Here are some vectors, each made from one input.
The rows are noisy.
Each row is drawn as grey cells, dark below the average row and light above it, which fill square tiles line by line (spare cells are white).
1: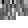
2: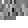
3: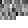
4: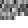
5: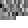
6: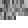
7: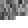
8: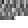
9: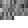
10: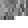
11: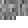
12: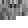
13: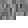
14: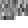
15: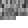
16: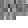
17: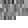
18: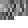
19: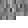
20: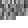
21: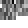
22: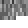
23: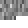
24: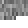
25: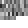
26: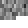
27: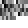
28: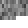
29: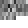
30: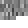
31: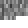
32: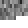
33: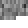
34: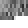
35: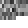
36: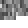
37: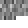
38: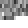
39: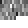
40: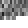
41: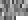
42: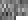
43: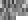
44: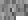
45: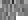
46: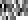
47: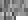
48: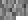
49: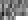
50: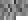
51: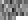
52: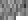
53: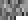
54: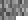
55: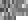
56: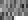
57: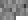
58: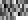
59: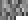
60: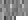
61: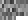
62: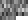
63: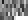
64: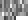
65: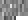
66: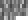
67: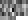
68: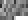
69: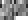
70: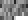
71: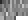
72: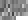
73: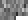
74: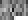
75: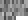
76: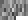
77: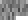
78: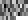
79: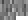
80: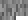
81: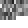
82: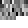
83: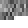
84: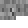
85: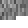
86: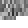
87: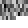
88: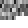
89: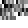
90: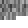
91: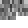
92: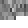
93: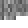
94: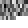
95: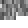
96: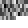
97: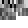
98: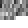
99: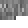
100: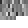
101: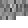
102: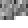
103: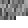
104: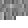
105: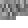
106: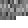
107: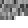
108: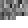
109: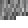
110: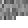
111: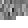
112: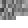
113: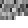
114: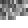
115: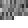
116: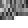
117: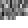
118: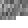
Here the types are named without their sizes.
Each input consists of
a list of points on a line.
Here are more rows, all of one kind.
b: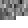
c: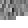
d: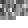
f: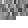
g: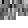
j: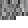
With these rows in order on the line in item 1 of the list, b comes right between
g and j.
